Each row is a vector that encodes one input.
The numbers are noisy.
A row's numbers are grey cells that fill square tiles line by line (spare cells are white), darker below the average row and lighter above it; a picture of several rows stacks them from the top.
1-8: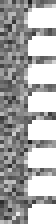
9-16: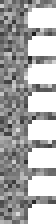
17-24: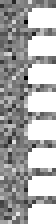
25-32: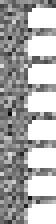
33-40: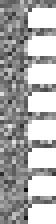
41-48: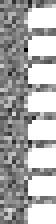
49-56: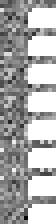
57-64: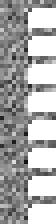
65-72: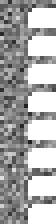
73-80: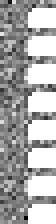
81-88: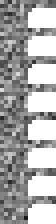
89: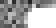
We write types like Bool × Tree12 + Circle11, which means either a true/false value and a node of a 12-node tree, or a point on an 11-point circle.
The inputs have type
Bool × Line8 + Line5.
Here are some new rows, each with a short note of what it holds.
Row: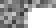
a point on a 5-point line
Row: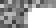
a point on a 5-point line
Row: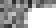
a point on a 5-point line
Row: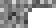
a point on an 8-point line and a true/false value
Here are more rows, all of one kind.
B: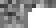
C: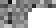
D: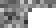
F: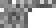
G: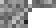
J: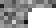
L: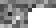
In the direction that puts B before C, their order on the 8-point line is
F, G, D, J, B, L, C.
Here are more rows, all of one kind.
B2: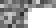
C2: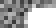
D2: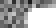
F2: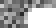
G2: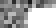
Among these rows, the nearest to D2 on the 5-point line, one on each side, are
C2 and G2.
